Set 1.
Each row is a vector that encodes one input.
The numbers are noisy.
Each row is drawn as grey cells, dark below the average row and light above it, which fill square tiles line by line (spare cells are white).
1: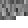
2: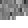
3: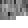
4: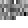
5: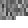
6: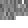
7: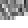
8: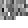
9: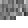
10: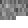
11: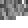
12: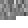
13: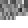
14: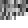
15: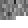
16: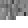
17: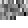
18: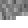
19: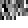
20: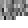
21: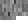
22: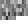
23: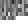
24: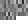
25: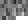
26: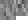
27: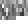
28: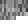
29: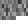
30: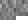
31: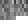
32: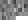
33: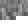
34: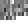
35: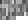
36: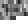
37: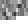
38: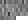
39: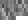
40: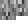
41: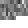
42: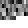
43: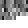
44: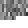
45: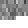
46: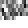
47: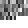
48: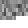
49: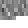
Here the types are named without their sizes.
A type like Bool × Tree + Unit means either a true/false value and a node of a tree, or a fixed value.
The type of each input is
Line × Tree.
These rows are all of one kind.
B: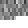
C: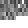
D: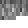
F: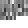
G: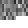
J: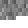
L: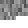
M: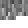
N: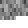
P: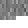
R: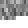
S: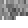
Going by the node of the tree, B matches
P and R.
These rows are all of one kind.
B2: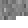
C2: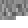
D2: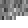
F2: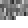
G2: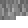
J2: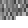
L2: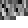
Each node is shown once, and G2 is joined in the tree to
B2 and L2.
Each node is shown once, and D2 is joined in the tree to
J2.
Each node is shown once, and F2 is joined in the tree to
C2.
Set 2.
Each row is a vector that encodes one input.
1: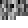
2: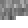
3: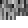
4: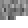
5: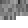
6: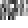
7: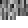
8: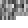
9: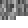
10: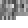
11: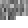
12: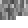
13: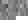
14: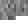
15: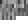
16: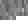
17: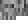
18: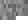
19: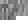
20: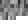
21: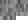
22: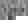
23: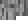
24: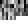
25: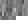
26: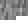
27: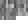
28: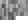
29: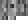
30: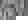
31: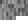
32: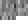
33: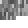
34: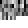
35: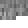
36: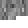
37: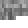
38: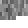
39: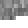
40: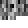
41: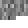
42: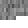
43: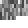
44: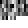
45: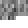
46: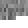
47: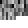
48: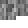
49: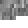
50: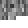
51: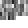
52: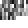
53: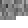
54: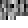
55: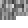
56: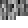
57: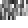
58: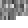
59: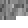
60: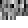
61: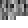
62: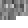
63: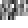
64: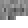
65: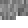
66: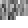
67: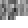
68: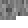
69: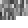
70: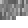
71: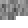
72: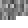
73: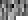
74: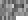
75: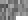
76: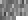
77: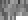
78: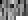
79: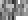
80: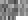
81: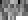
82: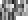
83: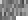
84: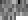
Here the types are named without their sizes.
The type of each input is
(Circle + Unit) × Tree.
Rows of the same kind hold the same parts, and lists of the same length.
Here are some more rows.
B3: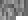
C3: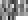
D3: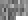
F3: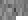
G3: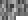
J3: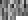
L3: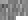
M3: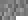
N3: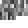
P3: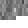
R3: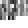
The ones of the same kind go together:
B3, C3, F3, J3, L3, M3, R3
D3, G3, N3, P3

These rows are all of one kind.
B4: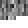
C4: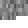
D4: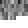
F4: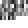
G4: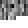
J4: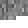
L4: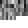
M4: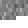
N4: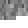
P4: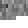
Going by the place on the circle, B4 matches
F4, L4 and P4.
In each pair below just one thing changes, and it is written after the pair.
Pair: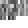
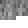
the node of the tree
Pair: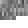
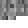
the place on the circle
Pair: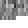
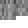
the place on the circle
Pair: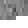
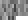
the place on the circle
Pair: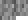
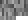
the node of the tree
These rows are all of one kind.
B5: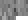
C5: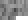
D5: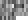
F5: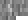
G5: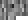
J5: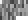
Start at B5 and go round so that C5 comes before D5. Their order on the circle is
B5, C5, D5, F5, J5, G5.
